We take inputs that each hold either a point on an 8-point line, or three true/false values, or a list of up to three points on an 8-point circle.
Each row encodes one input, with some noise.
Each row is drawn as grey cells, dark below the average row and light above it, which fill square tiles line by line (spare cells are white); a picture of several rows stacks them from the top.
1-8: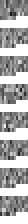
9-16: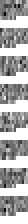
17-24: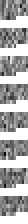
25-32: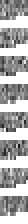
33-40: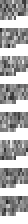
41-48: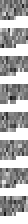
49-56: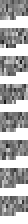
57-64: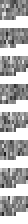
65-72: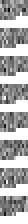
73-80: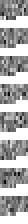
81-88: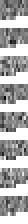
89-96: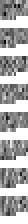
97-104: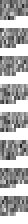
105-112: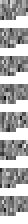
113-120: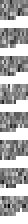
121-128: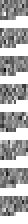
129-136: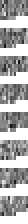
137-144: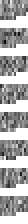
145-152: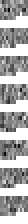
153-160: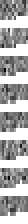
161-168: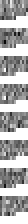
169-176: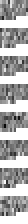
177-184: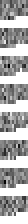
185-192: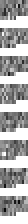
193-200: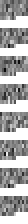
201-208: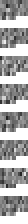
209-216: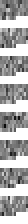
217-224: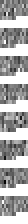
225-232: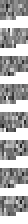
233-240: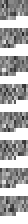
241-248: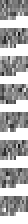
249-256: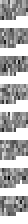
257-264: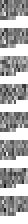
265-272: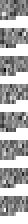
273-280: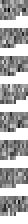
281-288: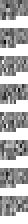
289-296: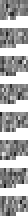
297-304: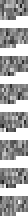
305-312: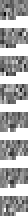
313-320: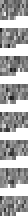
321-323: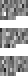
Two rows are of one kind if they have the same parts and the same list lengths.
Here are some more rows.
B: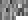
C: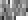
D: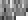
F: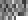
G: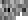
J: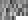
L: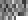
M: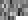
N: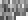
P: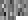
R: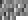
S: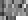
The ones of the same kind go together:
B, R
C, D, N
F, L, S
G
J
M, P

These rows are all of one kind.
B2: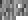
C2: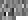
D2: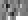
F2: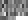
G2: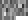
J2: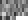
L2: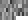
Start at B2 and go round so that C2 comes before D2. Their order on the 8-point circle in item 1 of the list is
B2, C2, D2, F2, J2, G2, L2.
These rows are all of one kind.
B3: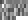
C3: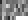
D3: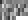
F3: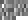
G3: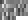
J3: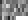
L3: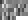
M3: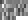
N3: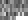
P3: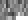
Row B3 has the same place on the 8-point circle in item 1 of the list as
D3, G3, L3 and M3.
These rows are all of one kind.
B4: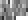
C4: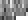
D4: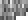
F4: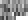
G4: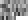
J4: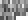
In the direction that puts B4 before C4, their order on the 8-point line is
B4, C4, D4, J4, F4, G4.
